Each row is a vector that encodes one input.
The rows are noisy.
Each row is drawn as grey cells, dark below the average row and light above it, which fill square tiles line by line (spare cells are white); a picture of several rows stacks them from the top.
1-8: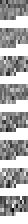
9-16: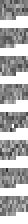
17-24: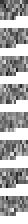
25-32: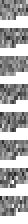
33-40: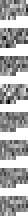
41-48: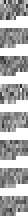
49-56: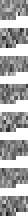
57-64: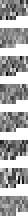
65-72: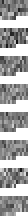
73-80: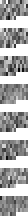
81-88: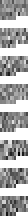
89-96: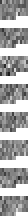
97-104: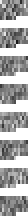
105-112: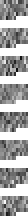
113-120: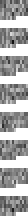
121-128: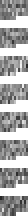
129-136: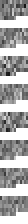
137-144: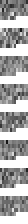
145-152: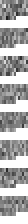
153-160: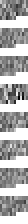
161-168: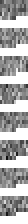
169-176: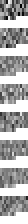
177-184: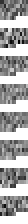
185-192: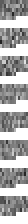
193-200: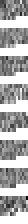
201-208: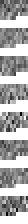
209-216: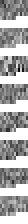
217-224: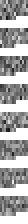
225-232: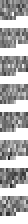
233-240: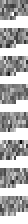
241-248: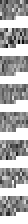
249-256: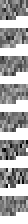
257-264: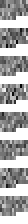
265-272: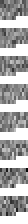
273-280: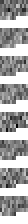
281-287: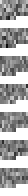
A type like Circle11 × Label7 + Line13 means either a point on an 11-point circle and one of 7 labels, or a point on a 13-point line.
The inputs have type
Line5 + Line11 + List2(Line14).
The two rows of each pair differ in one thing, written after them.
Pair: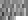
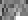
the place on the 14-point line in item 2 of the list
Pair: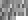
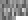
the place on the 14-point line in item 1 of the list
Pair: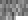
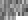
the place on the 14-point line in item 2 of the list
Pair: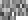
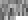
the place on the 14-point line in item 1 of the list
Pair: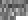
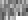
the place on the 14-point line in item 1 of the list
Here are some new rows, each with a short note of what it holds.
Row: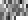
a point on a 5-point line
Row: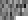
a list of two items
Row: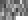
a list of one item
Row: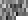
a point on an 11-point line
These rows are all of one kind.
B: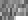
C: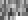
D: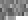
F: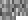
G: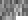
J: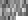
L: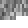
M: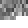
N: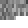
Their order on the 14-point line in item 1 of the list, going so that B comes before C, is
F, J, N, B, L, M, G, C, D.
